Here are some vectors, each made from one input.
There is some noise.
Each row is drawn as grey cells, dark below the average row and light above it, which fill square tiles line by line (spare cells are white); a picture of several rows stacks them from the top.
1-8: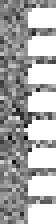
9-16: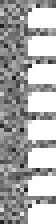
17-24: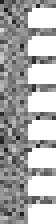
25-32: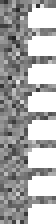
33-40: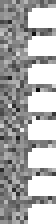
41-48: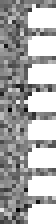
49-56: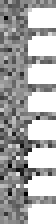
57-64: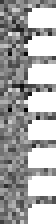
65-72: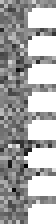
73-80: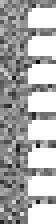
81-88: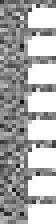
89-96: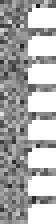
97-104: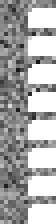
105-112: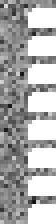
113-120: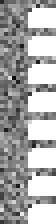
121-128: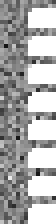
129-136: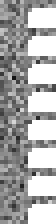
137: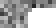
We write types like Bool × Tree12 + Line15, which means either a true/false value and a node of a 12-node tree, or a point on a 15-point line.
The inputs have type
Line4 × Line6 + List2(Line7).
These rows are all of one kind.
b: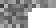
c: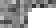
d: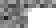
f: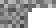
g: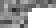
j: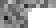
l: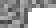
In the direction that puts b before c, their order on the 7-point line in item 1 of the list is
j, d, b, f, l, c, g.
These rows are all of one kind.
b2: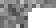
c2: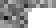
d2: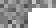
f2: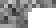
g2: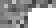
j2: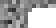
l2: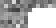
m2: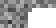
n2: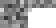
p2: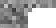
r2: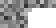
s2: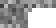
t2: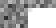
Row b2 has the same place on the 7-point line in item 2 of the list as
g2, l2 and t2.
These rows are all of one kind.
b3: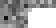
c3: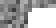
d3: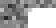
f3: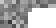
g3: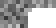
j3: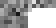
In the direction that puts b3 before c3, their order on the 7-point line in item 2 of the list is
d3, f3, g3, j3, b3, c3.
